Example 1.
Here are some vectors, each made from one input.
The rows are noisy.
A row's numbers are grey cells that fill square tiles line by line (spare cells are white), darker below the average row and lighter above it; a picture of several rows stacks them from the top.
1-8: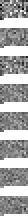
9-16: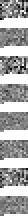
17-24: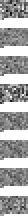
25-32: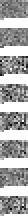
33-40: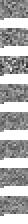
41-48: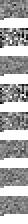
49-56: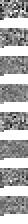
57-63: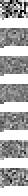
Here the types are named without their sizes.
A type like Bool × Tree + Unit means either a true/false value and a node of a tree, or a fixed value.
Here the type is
Bool × Bool × Bool × Bool.
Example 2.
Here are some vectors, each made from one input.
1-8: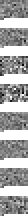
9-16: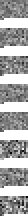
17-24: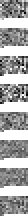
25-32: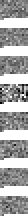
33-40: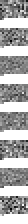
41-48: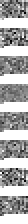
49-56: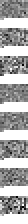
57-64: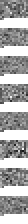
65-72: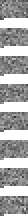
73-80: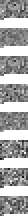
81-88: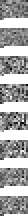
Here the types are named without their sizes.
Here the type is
Bool × Bool × Bool × Bool.
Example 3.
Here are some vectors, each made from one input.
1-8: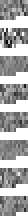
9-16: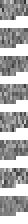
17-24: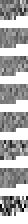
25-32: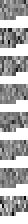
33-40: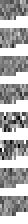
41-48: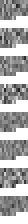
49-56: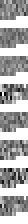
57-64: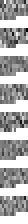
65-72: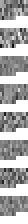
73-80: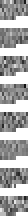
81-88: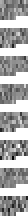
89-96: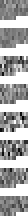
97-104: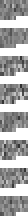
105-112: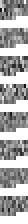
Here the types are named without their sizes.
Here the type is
Line × Line + Unit.
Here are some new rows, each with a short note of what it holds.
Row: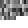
a point on each of two lines
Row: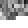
a fixed value
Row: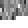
a point on each of two lines
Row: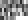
a point on each of two lines
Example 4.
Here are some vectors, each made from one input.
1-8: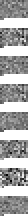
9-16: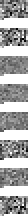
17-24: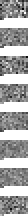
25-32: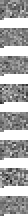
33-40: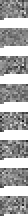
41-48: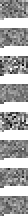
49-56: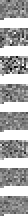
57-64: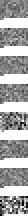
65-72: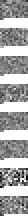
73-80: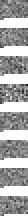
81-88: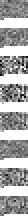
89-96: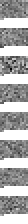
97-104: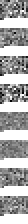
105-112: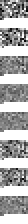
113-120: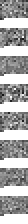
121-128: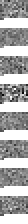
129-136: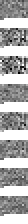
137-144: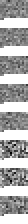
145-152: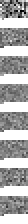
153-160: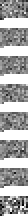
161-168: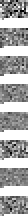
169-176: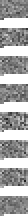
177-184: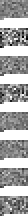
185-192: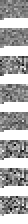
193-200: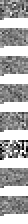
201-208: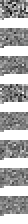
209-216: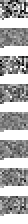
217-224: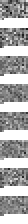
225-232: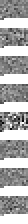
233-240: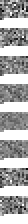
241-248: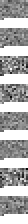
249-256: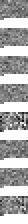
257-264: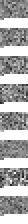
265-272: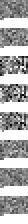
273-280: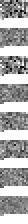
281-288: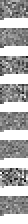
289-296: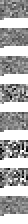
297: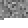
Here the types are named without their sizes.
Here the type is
Bool × Bool × Bool × Bool.
